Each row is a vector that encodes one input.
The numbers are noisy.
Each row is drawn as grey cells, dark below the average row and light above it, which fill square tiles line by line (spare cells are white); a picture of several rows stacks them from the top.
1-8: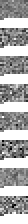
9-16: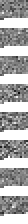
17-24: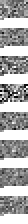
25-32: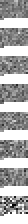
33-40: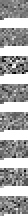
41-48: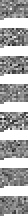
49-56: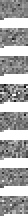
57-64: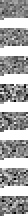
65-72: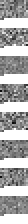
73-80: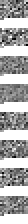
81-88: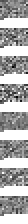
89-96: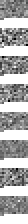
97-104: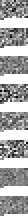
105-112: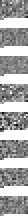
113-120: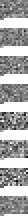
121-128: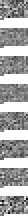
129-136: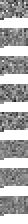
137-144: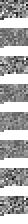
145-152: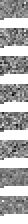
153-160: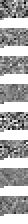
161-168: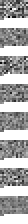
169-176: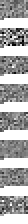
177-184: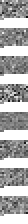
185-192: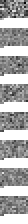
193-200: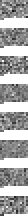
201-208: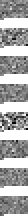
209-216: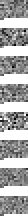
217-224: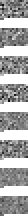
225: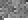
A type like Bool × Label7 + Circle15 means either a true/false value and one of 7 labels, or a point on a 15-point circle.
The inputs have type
Bool × Line11 + (Line6 + Tree10) × Tree10.
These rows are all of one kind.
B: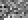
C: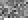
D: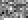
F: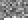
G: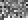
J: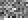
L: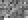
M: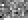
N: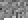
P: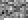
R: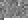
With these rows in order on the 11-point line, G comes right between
P and R.
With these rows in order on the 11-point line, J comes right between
B and M.
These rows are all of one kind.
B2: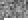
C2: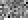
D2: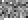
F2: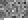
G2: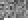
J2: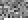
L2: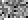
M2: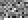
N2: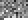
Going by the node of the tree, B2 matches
F2, L2 and M2.
